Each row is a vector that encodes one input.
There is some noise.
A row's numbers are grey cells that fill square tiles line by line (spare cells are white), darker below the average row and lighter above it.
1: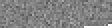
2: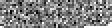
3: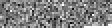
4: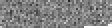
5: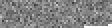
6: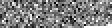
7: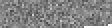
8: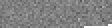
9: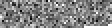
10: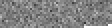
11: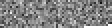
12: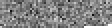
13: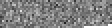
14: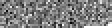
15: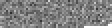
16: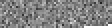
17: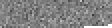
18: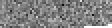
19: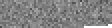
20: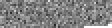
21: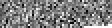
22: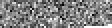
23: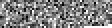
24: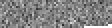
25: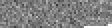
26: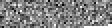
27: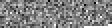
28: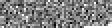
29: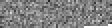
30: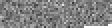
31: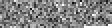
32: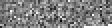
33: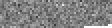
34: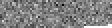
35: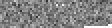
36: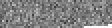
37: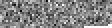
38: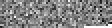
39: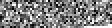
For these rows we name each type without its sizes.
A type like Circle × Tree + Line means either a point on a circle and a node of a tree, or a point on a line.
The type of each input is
Bool × Label.
